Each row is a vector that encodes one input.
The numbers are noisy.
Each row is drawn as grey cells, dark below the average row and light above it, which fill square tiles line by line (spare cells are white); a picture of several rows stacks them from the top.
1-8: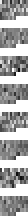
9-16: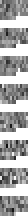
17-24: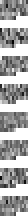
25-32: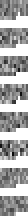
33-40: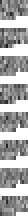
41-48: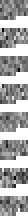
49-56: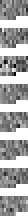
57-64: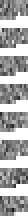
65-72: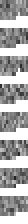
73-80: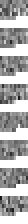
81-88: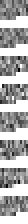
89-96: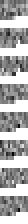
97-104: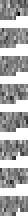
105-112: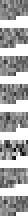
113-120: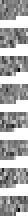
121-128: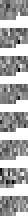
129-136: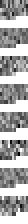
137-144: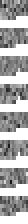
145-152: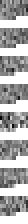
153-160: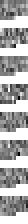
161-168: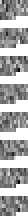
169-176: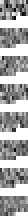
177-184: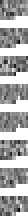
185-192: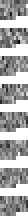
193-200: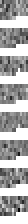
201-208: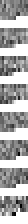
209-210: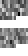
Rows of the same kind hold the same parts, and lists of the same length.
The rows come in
2 kinds.
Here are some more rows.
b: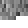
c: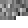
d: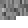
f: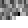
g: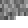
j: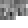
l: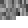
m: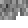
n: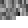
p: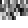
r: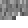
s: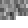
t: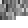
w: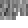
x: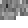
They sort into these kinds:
b, c, d, f, l, m, n, r, t, w, x
g, j, p, s

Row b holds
a point on a 10-point line and a true/false value.
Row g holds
a point on a 5-point line.
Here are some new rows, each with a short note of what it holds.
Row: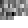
a point on a 5-point line
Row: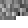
a point on a 10-point line and a true/false value
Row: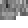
a point on a 10-point line and a true/false value
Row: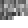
a point on a 5-point line
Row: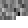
a point on a 10-point line and a true/false value
